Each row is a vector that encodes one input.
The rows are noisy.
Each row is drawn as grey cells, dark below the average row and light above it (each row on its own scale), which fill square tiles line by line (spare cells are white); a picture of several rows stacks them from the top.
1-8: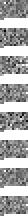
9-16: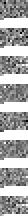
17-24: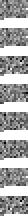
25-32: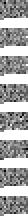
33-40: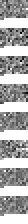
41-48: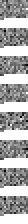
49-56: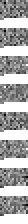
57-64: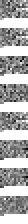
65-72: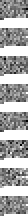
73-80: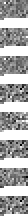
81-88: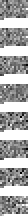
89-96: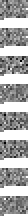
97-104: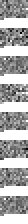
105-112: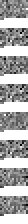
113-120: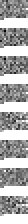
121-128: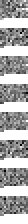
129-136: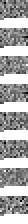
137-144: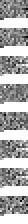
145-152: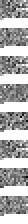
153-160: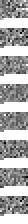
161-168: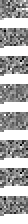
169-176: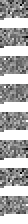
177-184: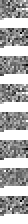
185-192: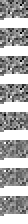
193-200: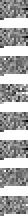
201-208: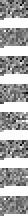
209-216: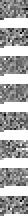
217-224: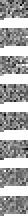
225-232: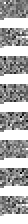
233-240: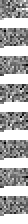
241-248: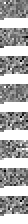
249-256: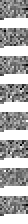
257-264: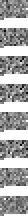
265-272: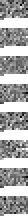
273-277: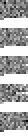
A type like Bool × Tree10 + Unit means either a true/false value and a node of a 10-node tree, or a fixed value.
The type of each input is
Line6.
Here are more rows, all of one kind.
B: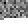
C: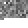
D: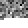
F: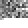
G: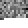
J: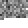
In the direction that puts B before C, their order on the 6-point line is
B, G, D, C, J, F.
